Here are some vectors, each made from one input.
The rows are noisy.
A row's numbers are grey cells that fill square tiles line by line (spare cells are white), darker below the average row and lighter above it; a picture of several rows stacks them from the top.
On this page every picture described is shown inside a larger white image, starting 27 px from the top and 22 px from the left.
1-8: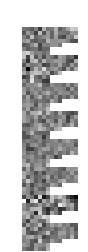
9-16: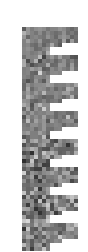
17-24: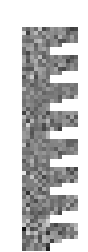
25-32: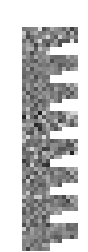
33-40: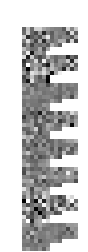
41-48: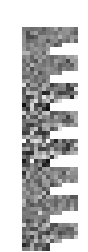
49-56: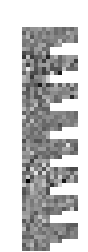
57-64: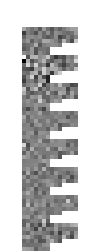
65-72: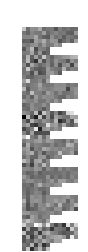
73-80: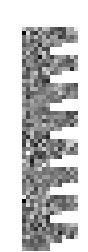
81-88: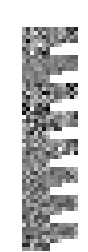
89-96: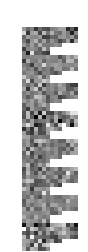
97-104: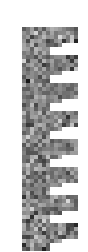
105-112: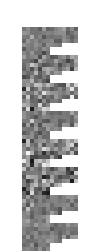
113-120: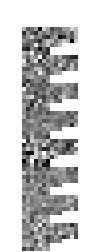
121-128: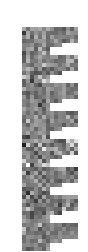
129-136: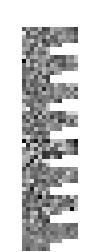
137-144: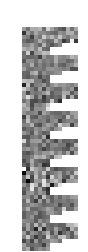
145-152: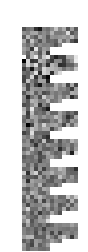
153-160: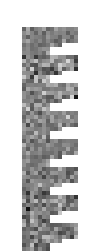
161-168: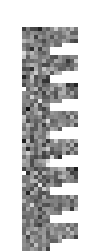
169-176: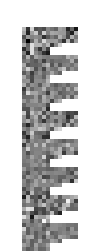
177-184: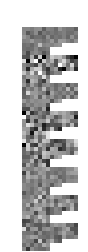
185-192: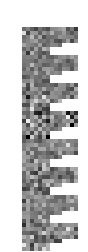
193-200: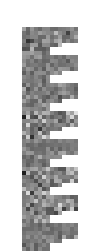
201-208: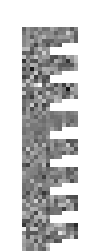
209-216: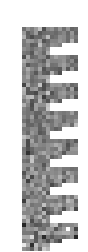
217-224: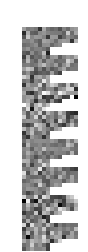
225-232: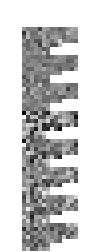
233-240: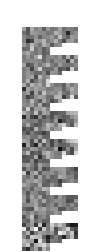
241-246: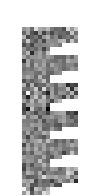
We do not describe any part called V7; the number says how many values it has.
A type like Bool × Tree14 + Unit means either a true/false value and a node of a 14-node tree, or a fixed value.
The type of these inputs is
(Line5 × V7 + List2(Line6)) × (Tree10 + Unit).
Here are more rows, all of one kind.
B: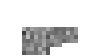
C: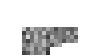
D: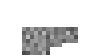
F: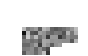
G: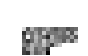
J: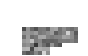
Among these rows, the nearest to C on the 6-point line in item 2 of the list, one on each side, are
D and F.
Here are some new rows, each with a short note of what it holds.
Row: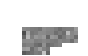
a list of two items
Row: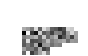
a list of one item
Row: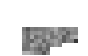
a point on a 5-point line, a node of a 10-node tree and a value of V7
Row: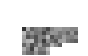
a node of a 10-node tree, together with the empty list
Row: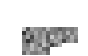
a point on a 5-point line and a value of V7
